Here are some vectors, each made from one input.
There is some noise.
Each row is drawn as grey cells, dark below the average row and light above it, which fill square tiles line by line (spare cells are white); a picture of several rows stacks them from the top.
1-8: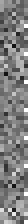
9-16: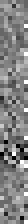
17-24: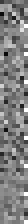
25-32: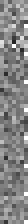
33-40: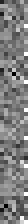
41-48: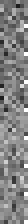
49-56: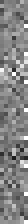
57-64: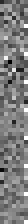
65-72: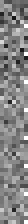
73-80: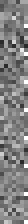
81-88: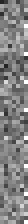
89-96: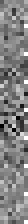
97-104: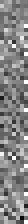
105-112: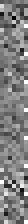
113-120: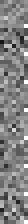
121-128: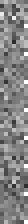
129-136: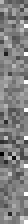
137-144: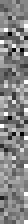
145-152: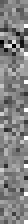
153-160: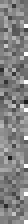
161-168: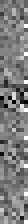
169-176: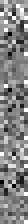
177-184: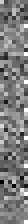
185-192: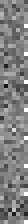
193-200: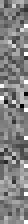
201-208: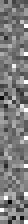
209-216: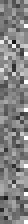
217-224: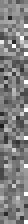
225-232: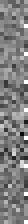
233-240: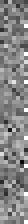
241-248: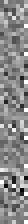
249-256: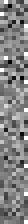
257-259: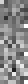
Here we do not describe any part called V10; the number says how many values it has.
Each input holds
a list of up to three items, each one of 6 labels and a value of V10.
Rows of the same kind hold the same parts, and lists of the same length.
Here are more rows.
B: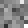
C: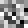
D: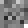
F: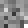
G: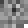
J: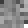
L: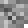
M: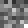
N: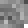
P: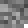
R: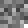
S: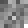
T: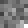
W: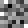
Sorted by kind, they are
B, F, G, J, M, P, R, S, T
C, D
L, N
W

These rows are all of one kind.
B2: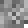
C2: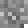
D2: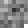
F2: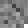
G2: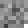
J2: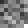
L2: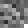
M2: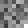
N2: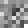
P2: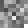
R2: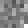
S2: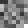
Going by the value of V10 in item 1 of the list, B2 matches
C2, R2 and S2.
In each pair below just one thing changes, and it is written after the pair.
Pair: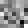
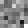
the label in item 1 of the list
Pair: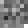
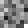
the value of V10 in item 1 of the list
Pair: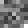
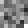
the label in item 1 of the list
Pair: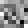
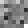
the label in item 1 of the list
